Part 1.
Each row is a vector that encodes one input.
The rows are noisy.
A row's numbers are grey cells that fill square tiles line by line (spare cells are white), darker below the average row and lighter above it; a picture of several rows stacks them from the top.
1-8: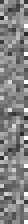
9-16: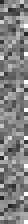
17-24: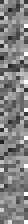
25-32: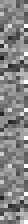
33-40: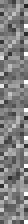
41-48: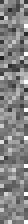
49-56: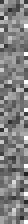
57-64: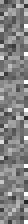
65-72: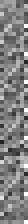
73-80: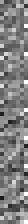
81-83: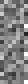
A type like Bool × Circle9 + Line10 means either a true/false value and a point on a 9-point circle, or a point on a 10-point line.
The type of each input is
Line11.
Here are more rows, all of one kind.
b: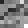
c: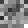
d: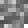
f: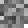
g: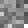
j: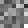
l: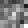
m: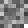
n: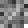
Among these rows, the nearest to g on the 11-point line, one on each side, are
d and m.
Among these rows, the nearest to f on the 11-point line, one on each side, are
d and j.
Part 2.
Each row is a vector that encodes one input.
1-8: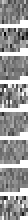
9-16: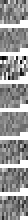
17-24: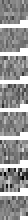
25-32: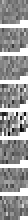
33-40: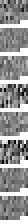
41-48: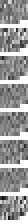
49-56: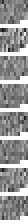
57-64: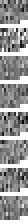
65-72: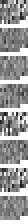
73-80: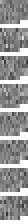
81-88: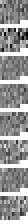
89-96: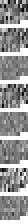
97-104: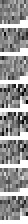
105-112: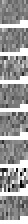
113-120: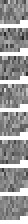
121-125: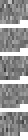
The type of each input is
Tree7.
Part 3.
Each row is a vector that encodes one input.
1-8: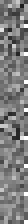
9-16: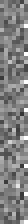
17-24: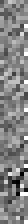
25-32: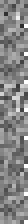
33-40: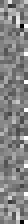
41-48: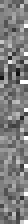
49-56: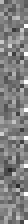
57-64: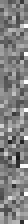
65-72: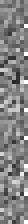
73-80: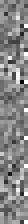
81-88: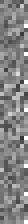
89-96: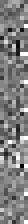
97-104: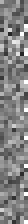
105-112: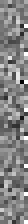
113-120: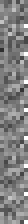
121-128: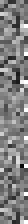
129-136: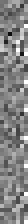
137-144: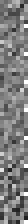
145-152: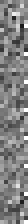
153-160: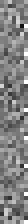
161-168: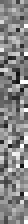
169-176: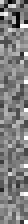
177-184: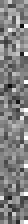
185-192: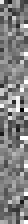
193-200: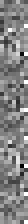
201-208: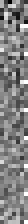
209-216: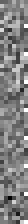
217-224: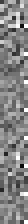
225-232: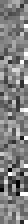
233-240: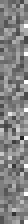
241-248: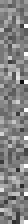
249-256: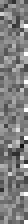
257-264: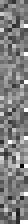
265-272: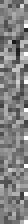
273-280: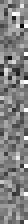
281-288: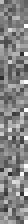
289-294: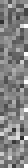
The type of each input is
Label11.
